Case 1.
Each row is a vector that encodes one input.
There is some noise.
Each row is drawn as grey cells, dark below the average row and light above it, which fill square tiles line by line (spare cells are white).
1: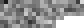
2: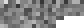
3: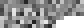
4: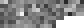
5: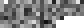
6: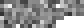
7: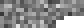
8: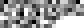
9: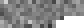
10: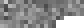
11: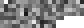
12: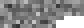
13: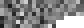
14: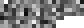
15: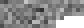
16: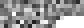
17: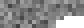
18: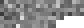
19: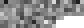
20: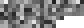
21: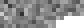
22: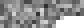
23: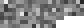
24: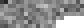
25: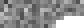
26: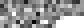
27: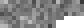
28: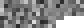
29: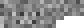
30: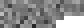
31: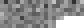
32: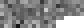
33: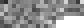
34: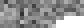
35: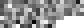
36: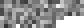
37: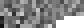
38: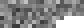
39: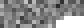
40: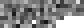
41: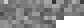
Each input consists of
a point on a 5-point line and a true/false value.
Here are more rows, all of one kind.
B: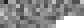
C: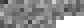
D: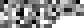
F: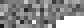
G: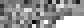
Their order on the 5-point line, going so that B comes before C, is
G, B, D, C, F.
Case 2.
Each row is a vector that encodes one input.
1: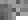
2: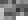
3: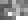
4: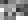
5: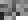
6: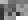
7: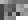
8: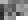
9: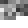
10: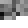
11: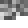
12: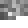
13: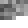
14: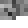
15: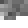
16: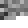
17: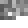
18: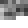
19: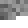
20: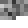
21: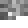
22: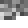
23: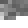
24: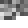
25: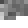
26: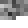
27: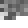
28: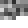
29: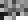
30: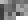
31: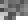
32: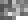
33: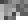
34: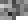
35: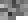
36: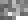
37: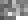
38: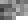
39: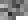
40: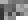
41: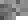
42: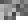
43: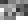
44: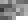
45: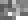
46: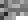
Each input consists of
a point on each of two 3-point lines and a true/false value.
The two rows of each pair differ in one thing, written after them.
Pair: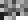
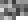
the true/false value
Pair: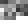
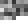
the place on one of the two 3-point lines
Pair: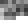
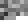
the true/false value
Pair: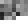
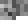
the true/false value
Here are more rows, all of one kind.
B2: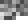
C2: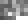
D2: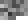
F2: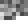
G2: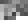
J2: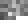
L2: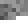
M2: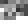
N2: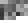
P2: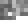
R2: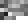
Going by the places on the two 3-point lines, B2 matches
C2, F2 and P2.
